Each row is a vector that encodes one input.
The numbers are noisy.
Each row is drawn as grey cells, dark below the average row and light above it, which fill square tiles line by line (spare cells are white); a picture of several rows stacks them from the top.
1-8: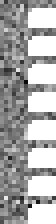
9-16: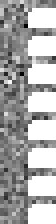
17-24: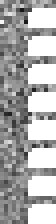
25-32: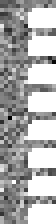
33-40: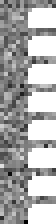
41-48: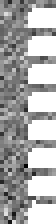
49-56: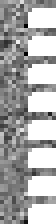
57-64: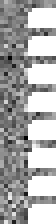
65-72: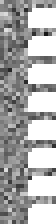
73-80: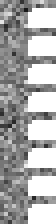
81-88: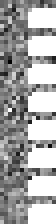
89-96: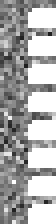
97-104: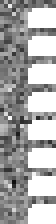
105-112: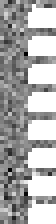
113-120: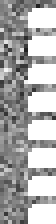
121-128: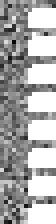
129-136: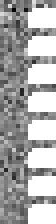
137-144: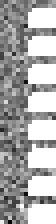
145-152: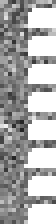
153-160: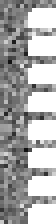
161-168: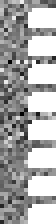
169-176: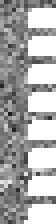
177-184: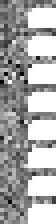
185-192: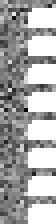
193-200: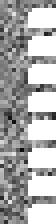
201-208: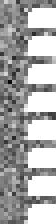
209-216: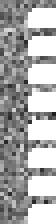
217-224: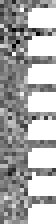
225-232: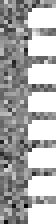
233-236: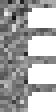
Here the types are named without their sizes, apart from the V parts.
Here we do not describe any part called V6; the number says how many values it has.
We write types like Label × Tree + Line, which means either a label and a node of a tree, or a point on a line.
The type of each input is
Bool × (Circle + Line) × (List(V6) + Tree).
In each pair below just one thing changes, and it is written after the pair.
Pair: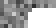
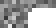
the true/false value
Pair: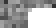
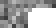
the place on the circle
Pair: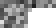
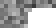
the value of V6 in item 2 of the list
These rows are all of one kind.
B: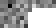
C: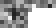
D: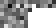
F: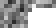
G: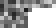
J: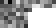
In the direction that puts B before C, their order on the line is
J, F, B, D, G, C.
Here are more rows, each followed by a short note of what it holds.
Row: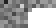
a point on a circle and a true/false value, together with the empty list
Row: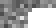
a point on a circle and a true/false value, together with a list of one item
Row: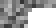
a point on a circle and a true/false value, together with a list of two items
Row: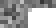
a point on a line and a true/false value, together with a list of one item
